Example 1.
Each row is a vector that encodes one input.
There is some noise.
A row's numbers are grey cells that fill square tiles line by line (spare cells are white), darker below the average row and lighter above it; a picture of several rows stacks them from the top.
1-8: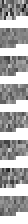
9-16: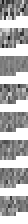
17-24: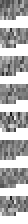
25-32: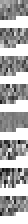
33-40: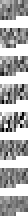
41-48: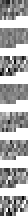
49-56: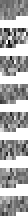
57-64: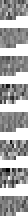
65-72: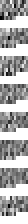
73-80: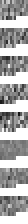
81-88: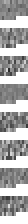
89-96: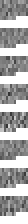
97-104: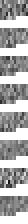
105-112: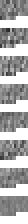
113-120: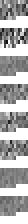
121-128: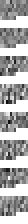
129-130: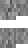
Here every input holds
a point on each of two 11-point circles.
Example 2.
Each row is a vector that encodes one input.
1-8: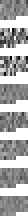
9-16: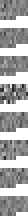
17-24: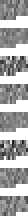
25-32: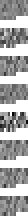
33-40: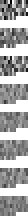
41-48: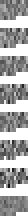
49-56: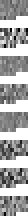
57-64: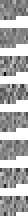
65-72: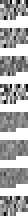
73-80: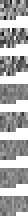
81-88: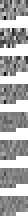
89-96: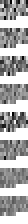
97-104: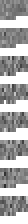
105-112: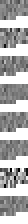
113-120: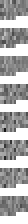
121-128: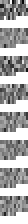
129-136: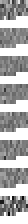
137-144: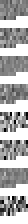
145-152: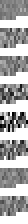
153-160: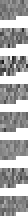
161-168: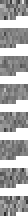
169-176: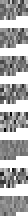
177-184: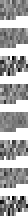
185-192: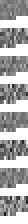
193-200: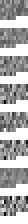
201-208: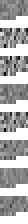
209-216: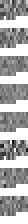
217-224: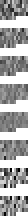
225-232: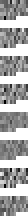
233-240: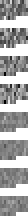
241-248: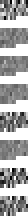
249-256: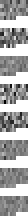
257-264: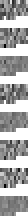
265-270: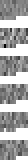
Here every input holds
either a fixed value, or one of 11 labels and a true/false value.
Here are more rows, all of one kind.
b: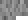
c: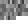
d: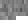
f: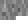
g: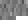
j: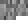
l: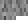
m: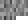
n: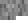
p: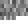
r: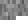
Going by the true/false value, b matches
f, j and p.
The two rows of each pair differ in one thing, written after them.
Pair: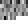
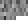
the true/false value
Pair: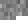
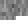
the label
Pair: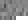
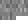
the true/false value
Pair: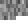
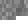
the true/false value
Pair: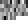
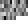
the true/false value
